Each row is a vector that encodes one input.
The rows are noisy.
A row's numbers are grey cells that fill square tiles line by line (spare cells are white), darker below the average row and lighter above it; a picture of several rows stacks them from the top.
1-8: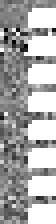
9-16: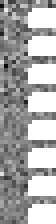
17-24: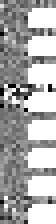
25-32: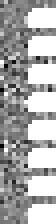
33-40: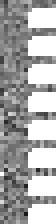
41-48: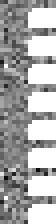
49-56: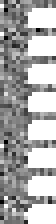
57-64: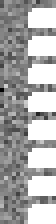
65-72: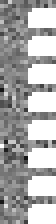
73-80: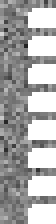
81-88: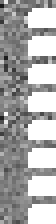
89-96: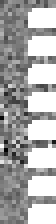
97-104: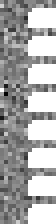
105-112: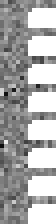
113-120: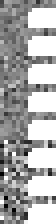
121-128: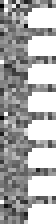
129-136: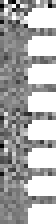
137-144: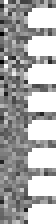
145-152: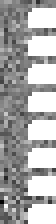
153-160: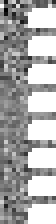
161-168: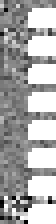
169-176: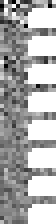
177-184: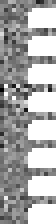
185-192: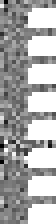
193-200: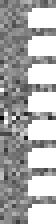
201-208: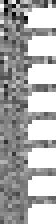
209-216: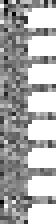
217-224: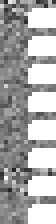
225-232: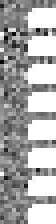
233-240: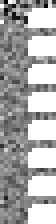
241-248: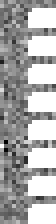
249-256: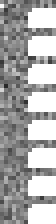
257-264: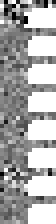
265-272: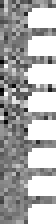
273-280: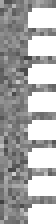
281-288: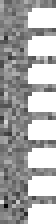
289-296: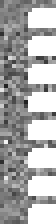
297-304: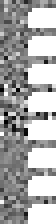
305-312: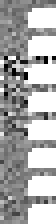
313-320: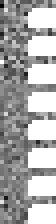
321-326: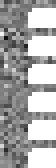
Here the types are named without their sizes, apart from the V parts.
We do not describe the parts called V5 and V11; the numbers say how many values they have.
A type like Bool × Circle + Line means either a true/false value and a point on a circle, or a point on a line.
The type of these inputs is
(Label × (Line + V5) + V11) × Line.
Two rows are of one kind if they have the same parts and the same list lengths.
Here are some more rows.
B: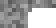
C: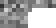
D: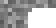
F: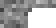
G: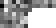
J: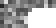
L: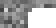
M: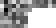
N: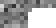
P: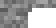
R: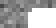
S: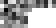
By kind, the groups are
B, C, D, J, R
F, M, P
G, L, N, S

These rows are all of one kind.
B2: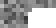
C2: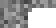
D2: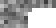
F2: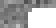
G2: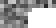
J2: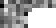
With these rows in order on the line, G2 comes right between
F2 and J2.
